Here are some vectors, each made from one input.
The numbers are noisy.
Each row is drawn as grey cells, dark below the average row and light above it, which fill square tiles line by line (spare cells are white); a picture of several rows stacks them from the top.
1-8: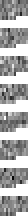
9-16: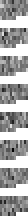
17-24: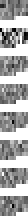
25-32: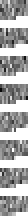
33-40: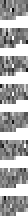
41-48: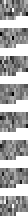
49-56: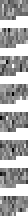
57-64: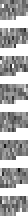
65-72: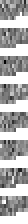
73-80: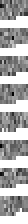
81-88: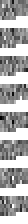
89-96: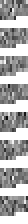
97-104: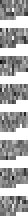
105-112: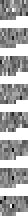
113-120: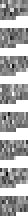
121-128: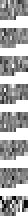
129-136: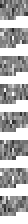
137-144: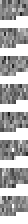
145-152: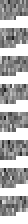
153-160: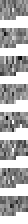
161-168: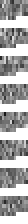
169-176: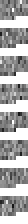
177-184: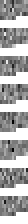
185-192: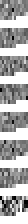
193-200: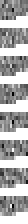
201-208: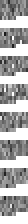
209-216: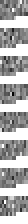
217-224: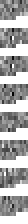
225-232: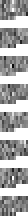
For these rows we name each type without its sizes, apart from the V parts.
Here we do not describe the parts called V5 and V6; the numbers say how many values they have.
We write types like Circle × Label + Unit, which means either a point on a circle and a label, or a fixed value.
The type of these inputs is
Bool × Bool × Bool × Bool × Circle × Label × V5 × V6 + Unit.
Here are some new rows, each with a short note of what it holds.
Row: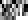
a fixed value
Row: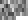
a point on a circle, a label, four true/false values, a value of V5 and a value of V6
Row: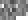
a point on a circle, a label, four true/false values, a value of V5 and a value of V6
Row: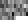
a point on a circle, a label, four true/false values, a value of V5 and a value of V6
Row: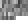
a point on a circle, a label, four true/false values, a value of V5 and a value of V6
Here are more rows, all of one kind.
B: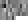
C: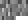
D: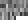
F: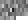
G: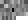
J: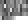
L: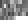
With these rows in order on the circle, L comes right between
D and J.
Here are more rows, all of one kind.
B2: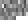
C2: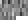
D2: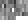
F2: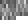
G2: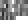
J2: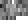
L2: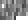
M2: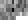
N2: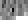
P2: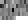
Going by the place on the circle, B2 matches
C2, D2 and F2.
